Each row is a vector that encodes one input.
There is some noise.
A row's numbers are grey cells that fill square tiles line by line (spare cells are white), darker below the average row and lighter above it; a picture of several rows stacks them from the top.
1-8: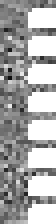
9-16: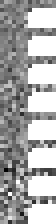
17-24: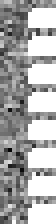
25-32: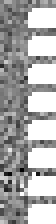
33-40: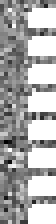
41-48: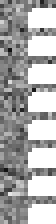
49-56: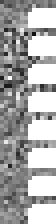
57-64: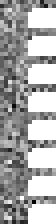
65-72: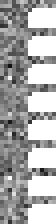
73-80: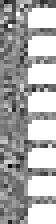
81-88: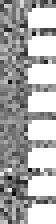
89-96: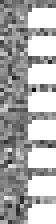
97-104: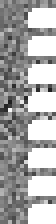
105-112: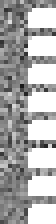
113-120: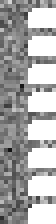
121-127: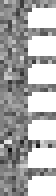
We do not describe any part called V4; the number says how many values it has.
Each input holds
a point on a 6-point line and a value of V4, together with either a fixed value, or three true/false values.
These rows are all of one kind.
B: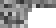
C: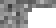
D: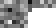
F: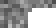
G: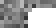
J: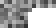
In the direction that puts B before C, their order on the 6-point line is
J, G, B, F, C, D.
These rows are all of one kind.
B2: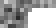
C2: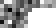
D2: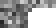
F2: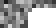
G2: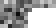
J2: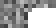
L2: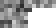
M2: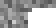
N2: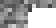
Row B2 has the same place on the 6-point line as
D2 and G2.
